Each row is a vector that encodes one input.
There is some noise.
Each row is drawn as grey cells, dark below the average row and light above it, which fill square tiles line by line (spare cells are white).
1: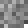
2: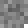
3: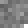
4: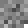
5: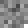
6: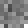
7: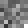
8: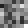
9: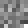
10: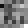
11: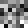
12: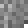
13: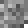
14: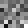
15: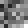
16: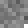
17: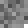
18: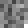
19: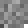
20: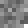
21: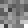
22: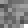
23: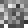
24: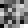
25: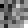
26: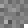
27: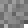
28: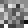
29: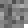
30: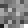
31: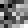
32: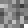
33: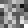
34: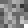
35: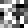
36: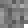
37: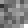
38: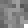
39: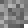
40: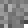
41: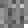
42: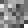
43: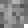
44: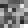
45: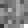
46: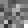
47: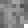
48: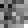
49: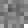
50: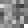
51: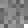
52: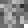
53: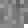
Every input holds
a node of an 8-node tree and a true/false value.
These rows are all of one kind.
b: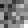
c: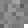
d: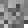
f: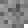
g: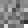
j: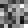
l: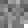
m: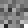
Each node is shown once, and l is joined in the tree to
c.
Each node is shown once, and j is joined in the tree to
m.
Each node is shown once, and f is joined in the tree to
b, d and g.
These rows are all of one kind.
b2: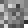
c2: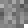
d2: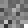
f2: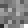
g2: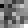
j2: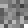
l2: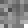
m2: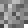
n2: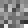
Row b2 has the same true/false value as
g2 and l2.
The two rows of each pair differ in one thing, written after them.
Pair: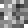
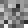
the true/false value
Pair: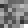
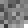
the node of the tree
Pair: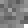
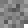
the true/false value
